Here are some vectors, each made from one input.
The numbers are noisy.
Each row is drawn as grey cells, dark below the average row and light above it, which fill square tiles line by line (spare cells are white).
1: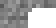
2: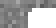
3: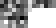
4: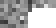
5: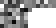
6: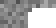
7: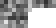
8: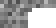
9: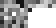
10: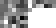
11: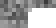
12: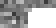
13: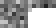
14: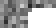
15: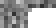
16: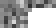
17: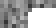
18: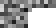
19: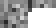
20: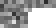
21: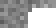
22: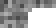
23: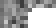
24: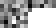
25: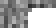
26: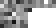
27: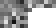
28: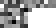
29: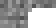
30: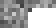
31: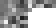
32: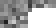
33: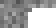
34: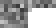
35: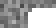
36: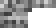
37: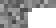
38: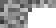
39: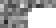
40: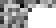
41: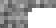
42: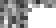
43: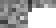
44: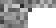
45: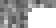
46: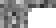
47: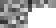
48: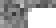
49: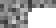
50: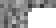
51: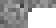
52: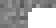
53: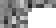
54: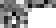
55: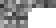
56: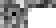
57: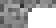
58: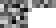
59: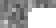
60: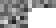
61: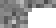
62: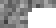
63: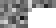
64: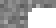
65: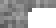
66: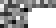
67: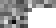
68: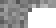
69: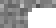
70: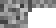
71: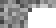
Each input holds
a point on an 8-point line and a true/false value.
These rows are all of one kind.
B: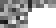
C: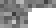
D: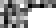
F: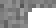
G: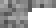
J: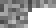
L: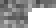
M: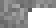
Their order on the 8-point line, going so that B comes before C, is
J, L, B, F, C, M, G, D.
